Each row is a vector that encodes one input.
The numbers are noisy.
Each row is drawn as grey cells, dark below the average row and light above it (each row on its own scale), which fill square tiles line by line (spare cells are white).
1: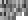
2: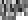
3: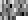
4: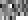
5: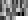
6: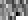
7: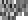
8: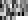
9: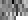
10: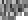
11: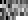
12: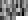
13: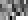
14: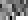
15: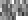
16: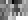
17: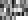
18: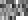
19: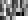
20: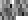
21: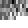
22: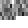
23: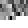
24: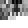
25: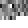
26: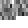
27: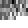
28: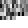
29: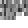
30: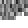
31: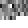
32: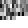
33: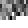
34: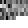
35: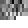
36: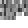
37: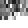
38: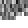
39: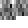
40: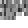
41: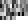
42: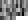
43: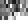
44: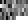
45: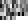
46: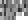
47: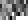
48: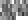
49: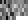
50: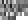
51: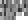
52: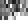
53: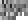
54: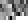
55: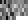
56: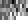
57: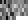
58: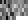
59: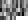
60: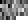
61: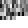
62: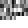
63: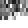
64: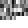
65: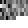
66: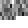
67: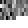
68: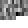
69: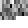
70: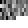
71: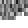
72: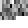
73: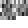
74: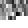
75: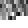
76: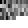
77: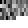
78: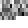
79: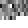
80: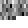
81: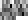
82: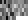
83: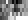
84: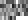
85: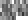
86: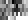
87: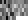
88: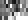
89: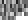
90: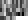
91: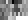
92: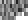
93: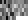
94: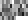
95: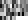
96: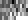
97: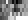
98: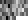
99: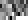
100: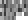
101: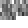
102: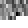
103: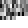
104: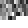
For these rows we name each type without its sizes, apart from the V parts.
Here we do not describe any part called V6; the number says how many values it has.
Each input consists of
a true/false value and a value of V6, together with either a fixed value, or a point on each of two lines.
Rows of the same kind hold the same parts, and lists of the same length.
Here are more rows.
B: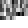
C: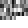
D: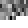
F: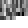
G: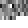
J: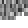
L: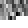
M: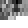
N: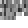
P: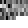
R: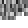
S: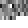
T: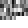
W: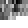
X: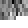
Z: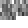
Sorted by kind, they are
B, D, F, J, L, M, P, R, W, X
C, G, N, S, T, Z

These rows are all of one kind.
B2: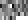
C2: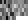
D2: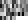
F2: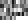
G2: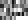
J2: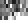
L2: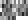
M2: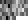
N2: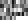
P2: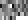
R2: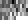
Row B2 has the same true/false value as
C2, D2, J2 and P2.
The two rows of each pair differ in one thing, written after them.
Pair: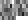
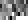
the value of V6
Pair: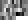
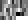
the place on one of the two lines
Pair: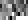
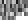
the value of V6
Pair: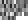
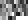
the value of V6
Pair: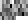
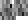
the place on one of the two lines
